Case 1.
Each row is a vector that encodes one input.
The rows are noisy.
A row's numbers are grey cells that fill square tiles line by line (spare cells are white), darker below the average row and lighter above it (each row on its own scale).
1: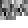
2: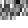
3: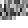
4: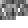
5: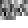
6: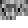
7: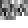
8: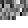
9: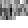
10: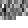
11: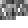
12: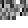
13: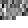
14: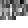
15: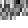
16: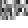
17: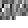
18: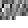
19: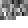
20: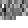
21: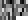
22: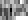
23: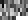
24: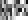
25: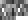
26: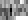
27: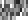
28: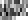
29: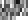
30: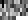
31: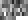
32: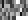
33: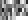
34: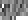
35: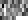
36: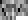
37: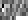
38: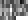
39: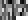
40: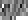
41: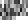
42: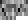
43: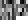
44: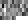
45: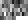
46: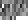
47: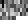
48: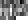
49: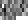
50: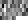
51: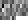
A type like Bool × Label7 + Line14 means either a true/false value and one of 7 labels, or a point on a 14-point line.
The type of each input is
Bool × Bool × Bool × Bool.
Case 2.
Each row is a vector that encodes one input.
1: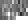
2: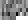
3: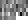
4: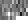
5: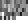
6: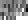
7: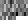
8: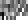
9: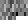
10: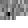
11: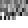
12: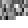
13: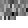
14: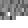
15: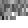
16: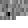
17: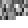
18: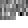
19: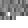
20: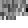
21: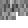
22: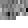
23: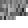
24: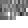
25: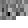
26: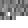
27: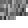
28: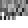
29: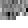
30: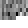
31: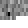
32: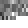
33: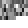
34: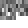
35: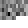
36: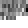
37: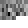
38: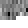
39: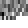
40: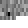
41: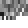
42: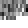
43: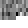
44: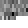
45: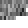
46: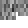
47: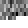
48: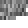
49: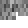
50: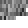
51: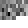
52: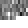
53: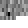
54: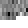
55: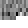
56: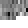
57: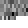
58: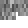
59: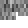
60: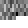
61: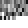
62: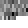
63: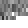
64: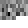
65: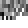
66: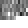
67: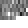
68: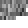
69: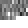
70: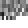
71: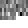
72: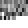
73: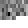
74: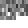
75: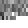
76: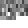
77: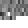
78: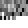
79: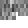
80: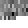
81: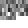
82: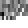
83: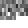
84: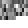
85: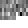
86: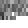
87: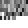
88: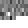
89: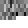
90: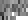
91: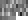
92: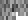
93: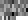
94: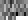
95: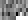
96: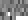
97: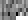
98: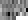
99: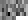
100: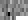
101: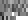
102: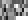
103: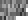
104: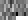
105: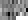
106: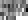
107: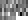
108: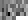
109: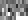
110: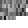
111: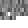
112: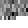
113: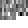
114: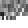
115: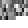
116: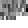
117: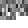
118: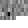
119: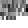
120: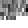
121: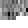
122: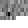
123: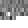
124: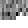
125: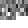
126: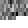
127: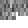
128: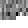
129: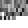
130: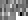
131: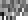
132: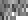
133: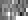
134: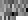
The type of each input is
Bool × Bool × Bool × Bool + Unit.
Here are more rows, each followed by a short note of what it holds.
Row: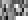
a fixed value
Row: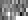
four true/false values
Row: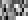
a fixed value
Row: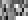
a fixed value
